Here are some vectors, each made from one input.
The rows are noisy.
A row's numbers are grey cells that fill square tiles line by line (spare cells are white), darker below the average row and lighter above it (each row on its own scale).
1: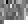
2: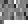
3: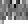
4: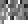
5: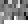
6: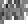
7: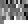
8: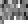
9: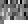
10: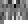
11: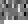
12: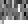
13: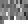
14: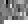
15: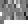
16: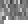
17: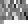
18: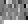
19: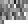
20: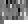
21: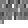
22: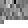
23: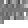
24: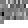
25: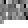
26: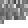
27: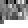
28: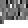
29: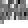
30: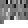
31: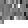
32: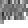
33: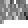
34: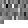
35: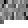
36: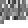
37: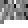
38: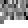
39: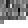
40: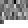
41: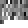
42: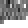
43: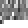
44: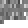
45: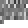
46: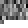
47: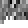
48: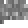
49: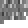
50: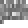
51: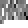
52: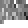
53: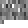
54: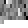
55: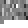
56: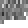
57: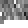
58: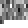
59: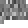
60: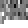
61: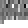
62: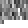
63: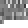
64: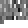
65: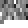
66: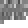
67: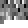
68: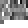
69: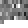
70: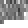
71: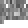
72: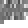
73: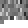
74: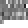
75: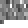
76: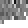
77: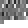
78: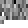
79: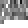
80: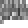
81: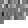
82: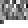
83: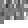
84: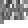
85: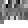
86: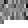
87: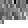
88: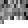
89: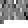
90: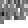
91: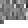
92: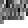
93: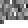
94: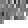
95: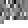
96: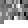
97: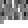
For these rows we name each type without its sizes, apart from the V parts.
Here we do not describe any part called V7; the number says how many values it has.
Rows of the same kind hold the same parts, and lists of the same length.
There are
2 kinds of row.
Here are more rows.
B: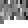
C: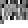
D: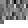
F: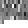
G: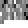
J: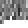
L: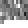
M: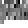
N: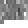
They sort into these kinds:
B, C, D, G, L, N
F, J, M

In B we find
a point on a line and a true/false value.
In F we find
a true/false value and a value of V7.
